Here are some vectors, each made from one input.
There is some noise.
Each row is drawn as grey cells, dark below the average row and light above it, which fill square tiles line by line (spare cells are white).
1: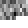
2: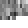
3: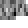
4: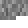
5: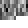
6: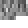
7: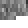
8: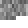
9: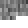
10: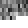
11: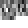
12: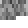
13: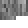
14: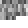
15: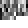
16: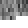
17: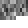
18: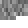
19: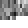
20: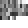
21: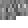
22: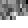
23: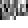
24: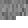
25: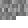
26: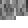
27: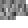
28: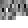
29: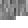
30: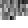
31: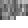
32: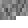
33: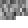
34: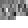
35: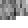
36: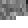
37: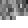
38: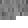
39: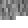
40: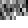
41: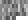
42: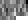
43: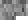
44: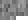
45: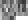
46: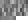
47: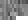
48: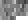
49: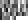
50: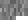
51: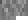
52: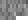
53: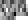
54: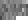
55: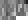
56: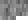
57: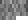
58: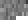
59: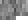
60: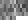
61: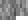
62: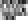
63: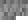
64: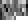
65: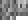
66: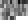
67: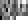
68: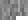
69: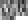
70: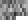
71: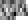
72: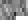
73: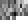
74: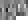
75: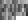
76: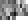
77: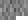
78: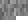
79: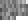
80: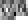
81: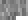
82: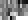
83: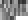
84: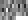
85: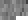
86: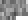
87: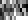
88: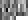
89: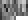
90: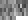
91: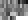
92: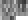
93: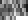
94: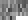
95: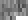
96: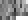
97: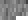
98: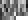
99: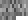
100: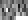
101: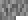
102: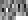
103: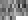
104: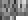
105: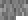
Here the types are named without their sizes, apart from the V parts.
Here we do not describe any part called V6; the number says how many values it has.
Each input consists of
three true/false values, together with either a point on a line, or a value of V6.
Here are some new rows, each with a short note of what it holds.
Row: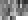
a point on a line and three true/false values
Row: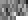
three true/false values and a value of V6
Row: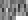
three true/false values and a value of V6
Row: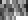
a point on a line and three true/false values
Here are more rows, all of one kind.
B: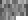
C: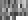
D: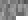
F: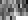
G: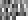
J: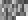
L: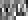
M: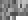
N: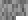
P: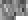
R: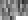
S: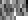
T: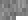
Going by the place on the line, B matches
C, G, J and P.
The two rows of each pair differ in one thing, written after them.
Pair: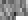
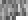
one of the three true/false values
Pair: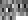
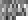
the place on the line
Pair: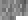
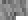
one of the three true/false values
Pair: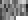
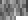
the place on the line
